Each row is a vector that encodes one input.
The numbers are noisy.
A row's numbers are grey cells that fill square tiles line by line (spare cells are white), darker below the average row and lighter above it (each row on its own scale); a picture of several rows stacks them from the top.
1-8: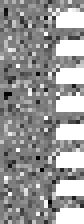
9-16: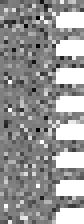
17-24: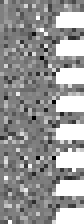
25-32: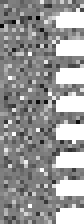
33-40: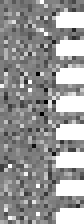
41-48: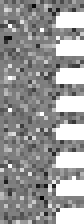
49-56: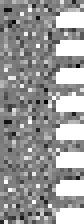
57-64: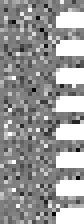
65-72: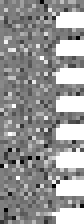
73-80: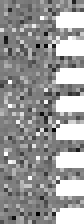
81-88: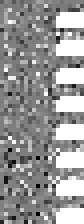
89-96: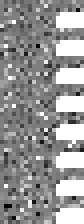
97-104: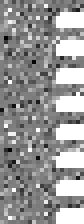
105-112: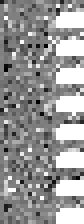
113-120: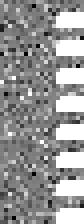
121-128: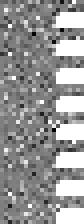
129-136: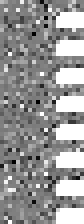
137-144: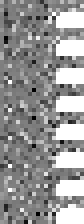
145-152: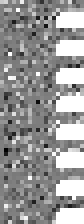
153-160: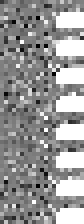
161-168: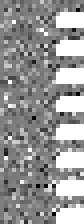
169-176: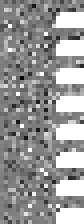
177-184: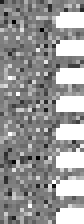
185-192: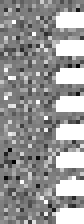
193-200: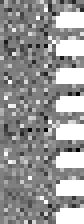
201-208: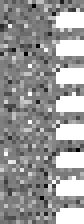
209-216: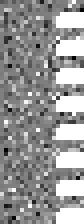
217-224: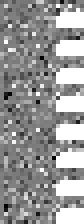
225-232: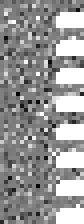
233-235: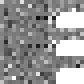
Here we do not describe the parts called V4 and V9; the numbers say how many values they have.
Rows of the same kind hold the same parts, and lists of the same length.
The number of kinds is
2.
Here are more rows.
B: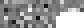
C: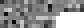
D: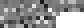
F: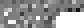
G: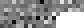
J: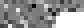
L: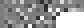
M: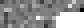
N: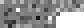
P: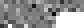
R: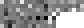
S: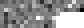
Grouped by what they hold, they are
B, D, G, L, N, R
C, F, J, M, P, S

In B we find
a point on a 6-point line, four true/false values, a value of V4 and a value of V9.
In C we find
one of 6 labels, four true/false values, a value of V4 and a value of V9.
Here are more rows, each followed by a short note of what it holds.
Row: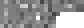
one of 6 labels, four true/false values, a value of V4 and a value of V9
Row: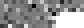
one of 6 labels, four true/false values, a value of V4 and a value of V9
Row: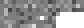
one of 6 labels, four true/false values, a value of V4 and a value of V9
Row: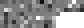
one of 6 labels, four true/false values, a value of V4 and a value of V9
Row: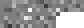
a point on a 6-point line, four true/false values, a value of V4 and a value of V9
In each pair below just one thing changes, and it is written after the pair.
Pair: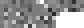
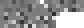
the value of V9
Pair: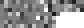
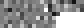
the value of V9
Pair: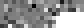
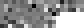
one of the four true/false values
